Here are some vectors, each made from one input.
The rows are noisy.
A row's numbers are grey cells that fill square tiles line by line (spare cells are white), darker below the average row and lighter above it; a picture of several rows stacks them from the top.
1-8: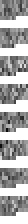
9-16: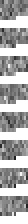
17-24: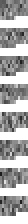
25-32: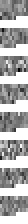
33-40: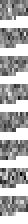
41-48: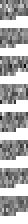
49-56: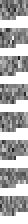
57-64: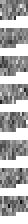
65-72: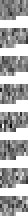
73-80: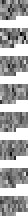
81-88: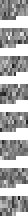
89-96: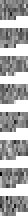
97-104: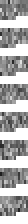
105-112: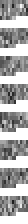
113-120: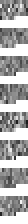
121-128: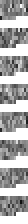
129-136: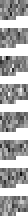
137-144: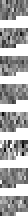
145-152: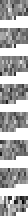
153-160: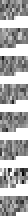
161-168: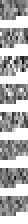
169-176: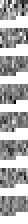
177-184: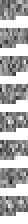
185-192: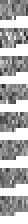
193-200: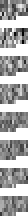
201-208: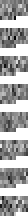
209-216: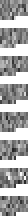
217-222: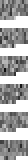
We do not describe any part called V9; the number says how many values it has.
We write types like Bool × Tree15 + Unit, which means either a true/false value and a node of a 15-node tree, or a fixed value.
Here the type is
List3(Bool × V9).
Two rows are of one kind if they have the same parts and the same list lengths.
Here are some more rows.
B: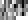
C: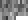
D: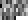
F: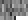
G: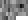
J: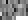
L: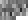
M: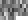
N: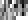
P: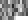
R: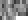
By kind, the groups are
B, N
C, D, G
F, L, M
J, P, R

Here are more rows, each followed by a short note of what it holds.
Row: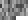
a list of two items
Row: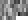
a list of one item
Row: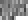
a list of two items
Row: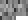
a list of one item
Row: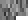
a list of three items
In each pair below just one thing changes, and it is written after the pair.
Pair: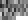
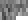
the value of V9 in item 1 of the list
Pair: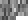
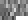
the true/false value in item 1 of the list
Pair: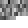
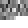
the true/false value in item 1 of the list
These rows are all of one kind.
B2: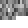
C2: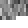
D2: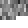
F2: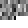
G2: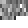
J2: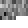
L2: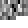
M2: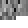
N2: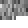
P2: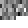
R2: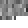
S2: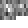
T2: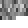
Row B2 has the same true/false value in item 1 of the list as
S2 and T2.
